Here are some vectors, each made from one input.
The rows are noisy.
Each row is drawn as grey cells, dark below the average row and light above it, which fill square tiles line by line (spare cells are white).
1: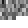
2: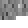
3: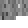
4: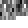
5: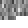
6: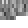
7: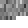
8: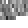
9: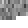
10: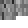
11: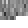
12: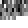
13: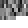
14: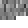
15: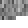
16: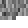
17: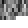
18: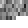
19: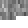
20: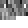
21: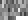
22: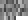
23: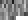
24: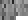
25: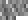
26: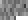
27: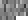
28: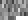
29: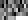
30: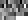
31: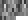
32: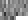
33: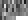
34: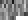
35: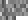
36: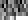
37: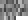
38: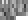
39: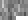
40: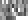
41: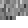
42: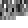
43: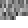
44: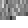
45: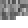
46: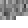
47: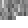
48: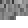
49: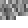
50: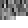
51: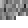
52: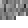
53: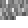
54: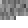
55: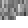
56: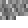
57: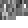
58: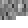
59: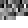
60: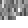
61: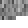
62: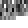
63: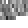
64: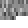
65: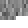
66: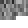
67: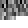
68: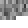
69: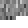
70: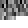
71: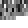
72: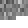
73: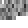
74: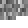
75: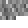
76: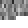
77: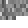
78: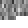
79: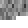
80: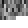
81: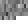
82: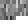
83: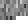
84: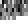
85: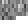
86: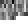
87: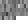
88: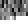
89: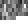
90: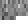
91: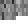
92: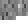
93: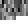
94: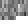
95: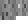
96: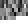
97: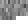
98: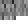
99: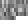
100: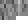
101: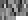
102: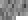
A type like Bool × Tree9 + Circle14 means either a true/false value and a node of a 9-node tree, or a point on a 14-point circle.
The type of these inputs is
Line4 × (Line4 + Tree7).
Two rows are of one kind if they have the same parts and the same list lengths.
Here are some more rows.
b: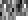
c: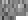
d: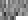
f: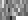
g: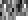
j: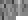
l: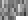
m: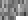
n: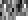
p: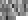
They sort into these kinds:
b, g, n
c, d, f, j, l, m, p

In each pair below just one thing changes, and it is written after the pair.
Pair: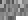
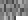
the place on the 4-point line
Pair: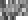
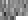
the node of the tree
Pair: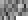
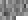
the node of the tree
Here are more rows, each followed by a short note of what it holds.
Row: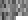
a point on a 4-point line and a node of a 7-node tree
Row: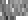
a point on a 4-point line and a node of a 7-node tree
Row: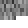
a point on a 4-point line and a node of a 7-node tree
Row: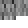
a point on a 4-point line and a node of a 7-node tree
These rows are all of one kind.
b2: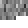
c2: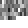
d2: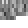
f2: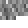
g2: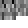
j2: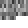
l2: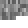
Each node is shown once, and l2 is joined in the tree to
b2 and j2.
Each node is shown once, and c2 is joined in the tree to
g2.
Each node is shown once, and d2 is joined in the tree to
f2 and j2.
